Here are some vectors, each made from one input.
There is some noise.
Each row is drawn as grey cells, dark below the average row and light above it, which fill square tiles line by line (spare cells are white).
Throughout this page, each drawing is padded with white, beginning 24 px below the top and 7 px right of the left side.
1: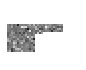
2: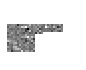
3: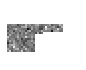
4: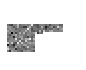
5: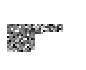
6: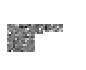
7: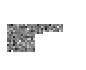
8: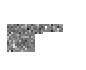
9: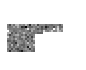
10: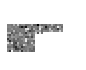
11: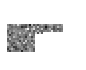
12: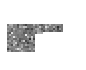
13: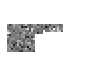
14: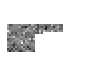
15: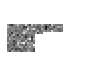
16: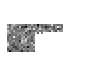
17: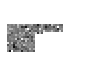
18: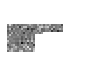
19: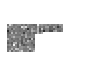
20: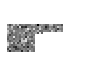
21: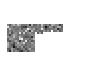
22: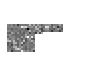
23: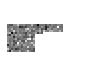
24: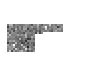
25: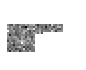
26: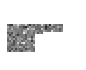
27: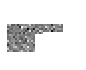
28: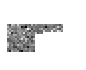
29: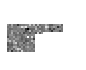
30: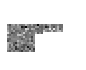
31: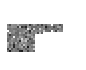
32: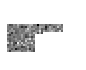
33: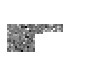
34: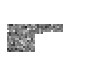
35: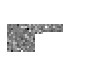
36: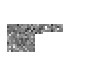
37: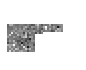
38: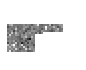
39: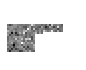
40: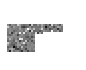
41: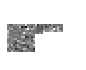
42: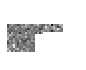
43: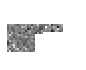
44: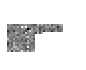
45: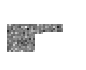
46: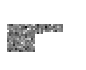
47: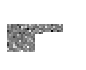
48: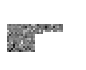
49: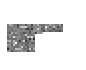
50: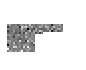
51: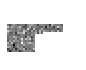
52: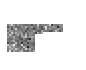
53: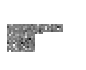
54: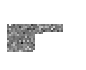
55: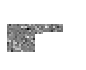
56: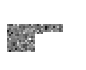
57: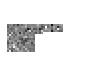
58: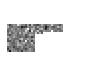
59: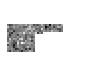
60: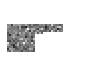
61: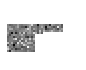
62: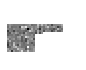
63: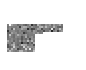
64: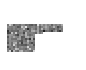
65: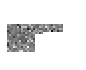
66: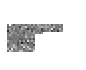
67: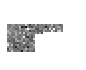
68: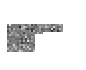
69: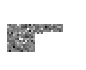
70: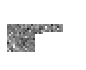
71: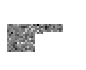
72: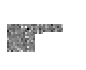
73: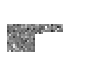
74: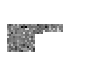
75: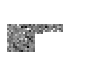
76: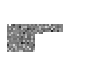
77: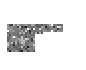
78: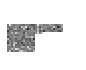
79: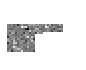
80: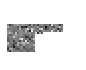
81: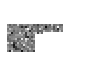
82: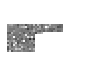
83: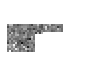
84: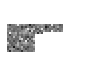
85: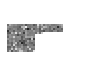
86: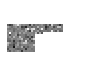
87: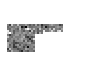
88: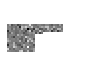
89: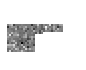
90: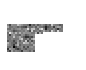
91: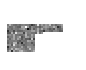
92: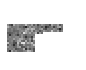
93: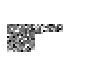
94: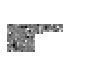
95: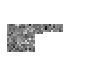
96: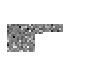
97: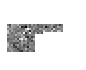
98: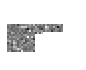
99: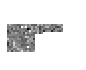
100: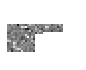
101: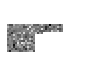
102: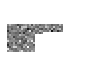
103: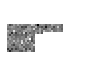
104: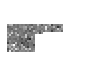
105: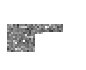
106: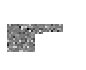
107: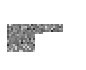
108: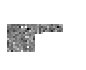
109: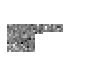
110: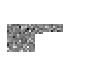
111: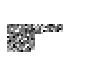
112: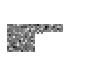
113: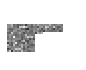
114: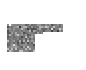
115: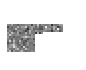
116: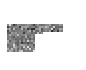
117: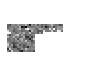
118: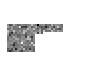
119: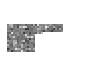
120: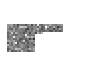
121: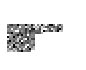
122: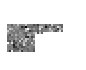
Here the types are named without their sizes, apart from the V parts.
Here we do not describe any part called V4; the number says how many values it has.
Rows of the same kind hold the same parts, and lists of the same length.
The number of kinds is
3.
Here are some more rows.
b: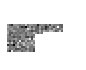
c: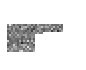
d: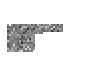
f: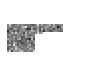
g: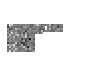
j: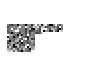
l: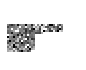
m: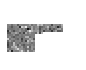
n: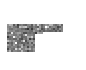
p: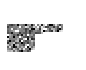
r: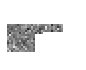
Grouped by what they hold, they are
b
c, d, f, g, m, n, r
j, l, p

